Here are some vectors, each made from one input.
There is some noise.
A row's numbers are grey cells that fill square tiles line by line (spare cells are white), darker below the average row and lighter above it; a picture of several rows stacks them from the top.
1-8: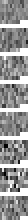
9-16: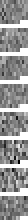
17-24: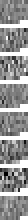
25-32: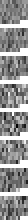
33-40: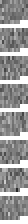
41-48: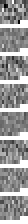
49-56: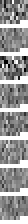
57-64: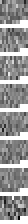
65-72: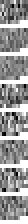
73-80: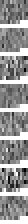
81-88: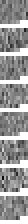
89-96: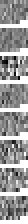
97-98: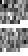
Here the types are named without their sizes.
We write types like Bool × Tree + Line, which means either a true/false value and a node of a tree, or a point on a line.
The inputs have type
Bool × Bool × Bool × (Tree + Unit) + Line.
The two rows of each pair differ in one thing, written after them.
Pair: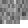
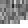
one of the three true/false values
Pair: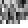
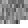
the node of the tree
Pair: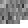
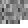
the node of the tree
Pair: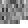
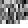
the node of the tree
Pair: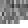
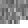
one of the three true/false values
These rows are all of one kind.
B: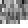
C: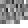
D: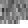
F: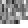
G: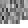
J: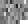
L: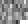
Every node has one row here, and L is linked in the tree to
J.
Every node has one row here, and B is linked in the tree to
C and G.
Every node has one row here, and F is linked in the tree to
C and D.
